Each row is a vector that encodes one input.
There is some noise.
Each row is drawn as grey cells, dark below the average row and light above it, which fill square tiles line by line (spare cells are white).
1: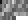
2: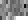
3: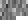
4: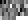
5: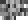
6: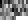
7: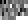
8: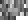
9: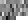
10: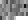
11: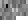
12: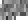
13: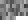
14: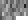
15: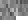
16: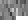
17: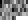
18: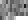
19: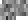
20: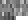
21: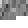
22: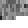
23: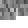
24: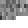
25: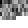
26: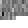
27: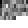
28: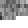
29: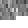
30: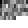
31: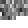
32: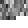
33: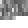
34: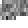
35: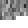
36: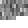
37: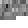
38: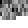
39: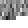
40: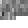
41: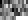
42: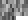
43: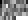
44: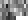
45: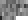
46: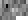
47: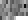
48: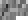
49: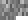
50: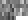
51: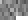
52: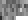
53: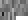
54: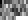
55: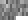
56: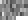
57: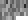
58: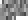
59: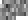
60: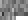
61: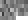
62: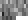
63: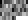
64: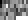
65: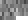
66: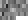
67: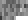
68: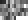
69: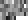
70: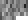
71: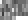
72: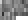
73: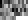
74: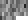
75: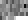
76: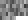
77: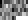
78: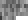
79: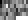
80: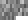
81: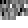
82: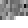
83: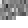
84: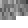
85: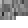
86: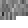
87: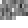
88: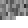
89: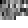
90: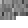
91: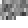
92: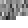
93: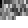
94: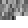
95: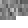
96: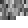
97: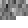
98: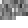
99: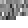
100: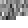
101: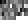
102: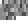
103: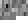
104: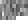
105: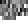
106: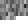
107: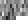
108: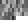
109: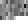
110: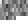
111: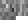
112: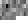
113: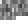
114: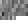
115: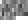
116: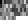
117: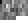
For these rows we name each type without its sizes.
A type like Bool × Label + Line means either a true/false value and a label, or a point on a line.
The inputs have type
Label × (Label × Label + Unit) × Line.
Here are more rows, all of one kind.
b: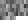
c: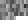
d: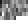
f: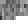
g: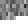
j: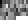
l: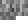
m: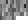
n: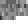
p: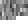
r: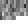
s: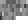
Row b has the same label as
c, g, j and l.
